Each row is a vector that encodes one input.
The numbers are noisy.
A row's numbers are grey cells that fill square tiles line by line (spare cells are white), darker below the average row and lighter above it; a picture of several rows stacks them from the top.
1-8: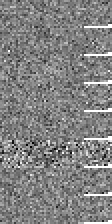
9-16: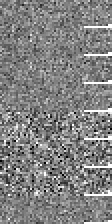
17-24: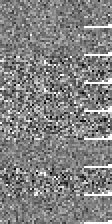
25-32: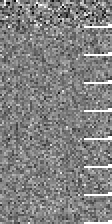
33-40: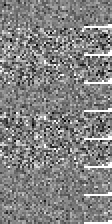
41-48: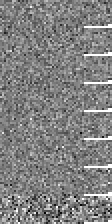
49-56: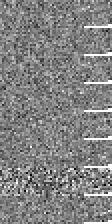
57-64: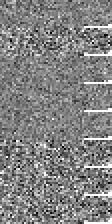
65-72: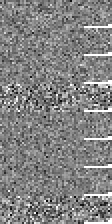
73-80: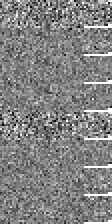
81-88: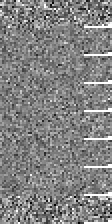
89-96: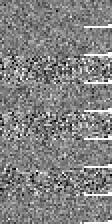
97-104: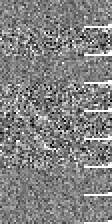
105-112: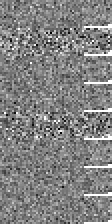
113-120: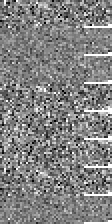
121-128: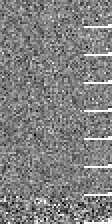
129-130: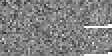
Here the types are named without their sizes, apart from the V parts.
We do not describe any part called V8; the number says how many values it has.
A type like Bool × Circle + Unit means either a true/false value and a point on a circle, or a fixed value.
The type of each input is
Label × V8 + Line.
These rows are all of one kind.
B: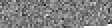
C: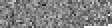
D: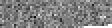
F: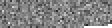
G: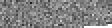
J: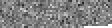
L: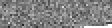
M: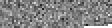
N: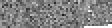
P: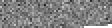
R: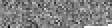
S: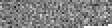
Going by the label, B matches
F, G, L and P.
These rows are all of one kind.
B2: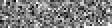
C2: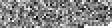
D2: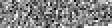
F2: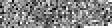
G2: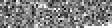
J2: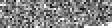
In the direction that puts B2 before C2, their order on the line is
B2, G2, J2, C2, D2, F2.
